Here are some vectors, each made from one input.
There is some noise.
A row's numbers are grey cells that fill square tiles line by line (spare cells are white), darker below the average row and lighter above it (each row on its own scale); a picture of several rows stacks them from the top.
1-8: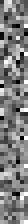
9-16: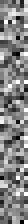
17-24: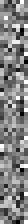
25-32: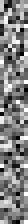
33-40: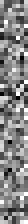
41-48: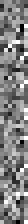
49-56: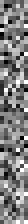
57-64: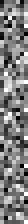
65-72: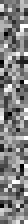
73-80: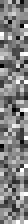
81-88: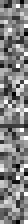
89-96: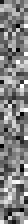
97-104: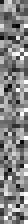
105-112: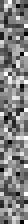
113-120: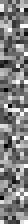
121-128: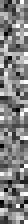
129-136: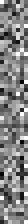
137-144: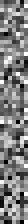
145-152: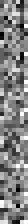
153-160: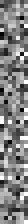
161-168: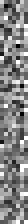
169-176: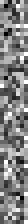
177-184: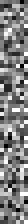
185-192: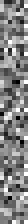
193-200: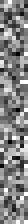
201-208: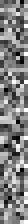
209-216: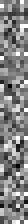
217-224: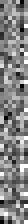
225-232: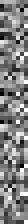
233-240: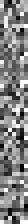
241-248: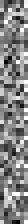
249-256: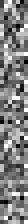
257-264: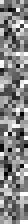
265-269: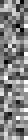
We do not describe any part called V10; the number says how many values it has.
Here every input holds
a list of up to two items, each a true/false value and a value of V10.
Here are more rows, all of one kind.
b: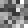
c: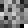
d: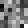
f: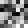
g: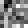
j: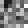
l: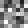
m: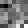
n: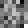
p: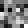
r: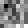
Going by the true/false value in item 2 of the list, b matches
c, f, g and n.
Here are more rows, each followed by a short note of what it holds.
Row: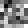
a list of two items
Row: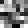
a list of one item
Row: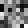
a list of two items
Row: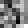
the empty list
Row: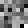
a list of two items
